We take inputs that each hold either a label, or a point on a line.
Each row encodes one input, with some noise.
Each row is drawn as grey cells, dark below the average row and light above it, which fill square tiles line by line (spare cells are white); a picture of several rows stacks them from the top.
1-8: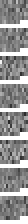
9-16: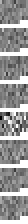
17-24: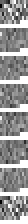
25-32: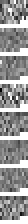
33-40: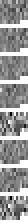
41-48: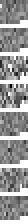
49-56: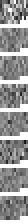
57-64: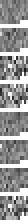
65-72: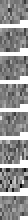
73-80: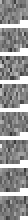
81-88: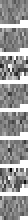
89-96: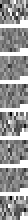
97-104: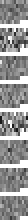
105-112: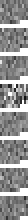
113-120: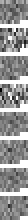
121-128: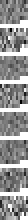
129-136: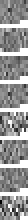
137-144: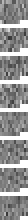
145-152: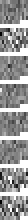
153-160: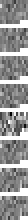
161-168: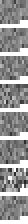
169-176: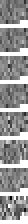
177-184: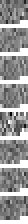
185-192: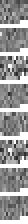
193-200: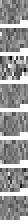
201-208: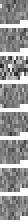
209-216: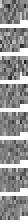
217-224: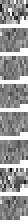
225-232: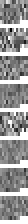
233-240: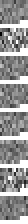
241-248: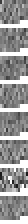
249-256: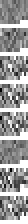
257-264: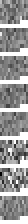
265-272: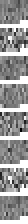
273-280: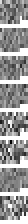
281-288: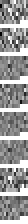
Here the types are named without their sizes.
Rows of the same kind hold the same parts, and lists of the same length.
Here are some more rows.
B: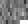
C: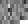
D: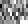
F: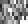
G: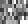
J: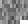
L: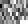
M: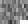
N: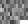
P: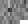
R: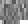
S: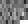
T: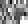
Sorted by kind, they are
B, C, J, M, N, P, R, S
D, F, G, L, T

